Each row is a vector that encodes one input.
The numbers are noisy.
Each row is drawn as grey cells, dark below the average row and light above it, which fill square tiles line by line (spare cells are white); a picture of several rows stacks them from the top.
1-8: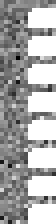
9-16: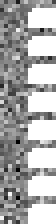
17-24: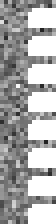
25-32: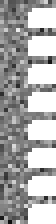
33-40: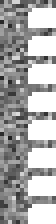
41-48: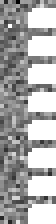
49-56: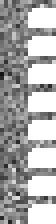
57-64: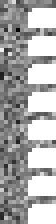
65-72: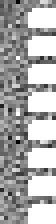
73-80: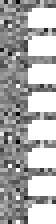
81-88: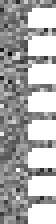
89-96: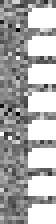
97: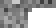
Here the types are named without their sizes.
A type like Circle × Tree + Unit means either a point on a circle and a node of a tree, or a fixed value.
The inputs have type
Label × List(Line).
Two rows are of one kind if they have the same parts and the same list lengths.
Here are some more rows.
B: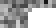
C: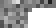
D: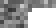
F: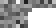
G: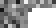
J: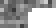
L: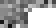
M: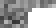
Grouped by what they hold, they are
B, L
C, D, F, J, M
G

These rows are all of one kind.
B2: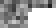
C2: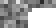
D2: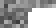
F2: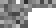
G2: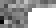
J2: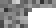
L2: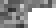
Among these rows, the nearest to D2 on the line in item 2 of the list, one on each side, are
G2 and J2.
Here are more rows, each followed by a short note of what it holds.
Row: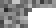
a label, together with a list of two items
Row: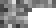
a label, together with a list of one item
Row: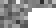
a label, together with a list of two items
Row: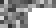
a label, together with the empty list
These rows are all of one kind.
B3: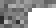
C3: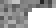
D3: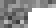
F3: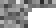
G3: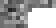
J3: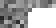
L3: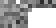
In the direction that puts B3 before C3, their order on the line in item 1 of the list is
G3, B3, J3, F3, D3, C3, L3.
